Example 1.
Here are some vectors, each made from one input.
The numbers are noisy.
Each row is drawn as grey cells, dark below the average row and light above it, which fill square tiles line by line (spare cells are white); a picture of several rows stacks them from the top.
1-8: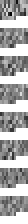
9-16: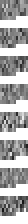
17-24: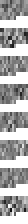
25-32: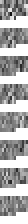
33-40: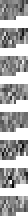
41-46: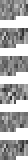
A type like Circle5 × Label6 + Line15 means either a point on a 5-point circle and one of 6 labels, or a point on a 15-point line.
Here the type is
Bool × Bool × Bool.
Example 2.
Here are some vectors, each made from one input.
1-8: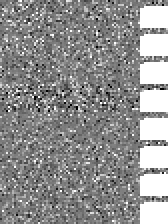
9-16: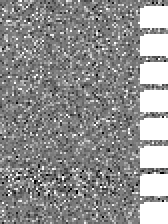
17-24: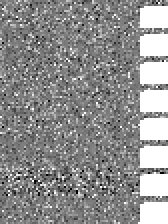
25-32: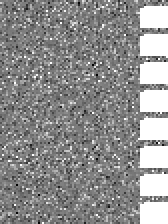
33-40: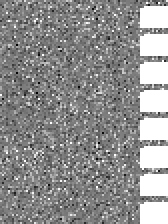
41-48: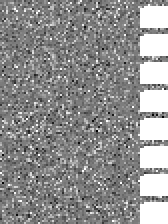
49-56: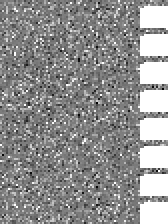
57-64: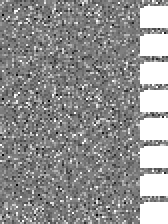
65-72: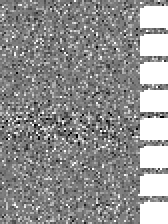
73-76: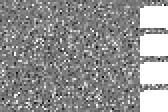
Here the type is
Line4 × Line5 + Unit.
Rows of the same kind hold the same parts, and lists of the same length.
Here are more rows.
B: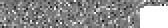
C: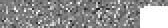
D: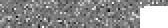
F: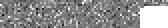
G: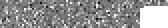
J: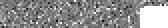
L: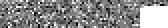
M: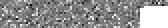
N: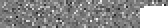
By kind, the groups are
B, C, D, F, G, J, M, N
L

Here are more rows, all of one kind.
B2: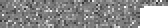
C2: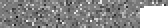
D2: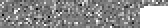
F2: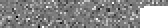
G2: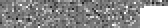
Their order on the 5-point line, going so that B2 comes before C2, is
G2, B2, C2, F2, D2.
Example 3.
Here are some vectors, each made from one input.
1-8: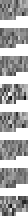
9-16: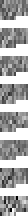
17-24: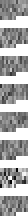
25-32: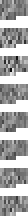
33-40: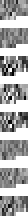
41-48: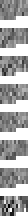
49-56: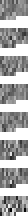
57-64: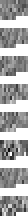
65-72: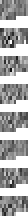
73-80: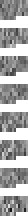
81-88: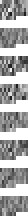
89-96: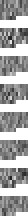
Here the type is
Bool × Bool × Bool.
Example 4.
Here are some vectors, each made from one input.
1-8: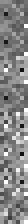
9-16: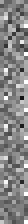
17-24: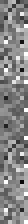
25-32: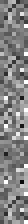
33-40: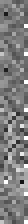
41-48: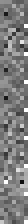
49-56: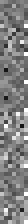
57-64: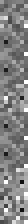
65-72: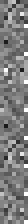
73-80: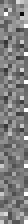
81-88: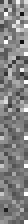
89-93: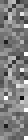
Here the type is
Line9.
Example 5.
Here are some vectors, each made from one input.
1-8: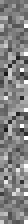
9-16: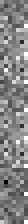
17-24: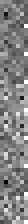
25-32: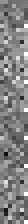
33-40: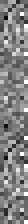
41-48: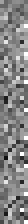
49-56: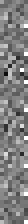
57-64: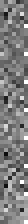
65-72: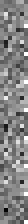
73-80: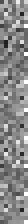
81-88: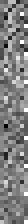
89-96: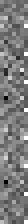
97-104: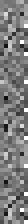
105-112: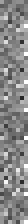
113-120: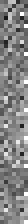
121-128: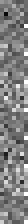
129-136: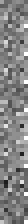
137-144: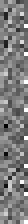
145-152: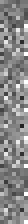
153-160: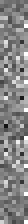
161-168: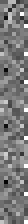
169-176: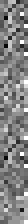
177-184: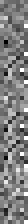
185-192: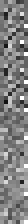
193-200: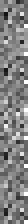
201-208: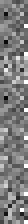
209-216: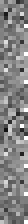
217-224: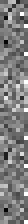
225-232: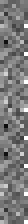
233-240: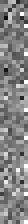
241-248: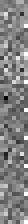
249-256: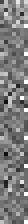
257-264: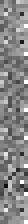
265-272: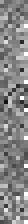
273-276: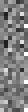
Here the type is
Line9.
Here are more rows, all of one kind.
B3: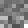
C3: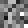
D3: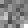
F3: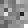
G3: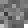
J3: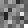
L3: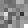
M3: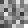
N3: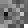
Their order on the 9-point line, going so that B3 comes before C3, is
M3, F3, L3, D3, B3, G3, N3, J3, C3.
